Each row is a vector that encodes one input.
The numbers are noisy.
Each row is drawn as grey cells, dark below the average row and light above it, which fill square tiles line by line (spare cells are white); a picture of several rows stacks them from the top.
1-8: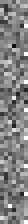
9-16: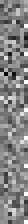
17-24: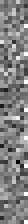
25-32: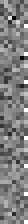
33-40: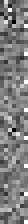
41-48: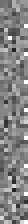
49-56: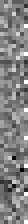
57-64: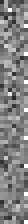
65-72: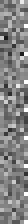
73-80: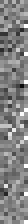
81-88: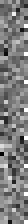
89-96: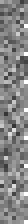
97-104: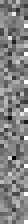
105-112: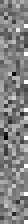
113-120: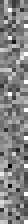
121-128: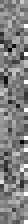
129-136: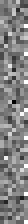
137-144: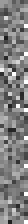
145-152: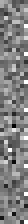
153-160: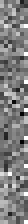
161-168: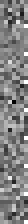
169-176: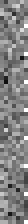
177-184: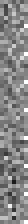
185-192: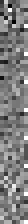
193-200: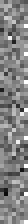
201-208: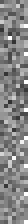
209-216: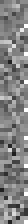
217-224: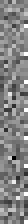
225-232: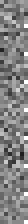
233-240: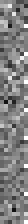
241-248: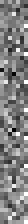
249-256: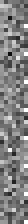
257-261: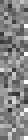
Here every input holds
either a fixed value, or a point on each of two 3-point lines, or a node of an 8-node tree, or three true/false values.
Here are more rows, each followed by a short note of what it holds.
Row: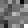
a node of an 8-node tree
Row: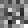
a fixed value
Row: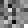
three true/false values
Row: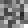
a fixed value
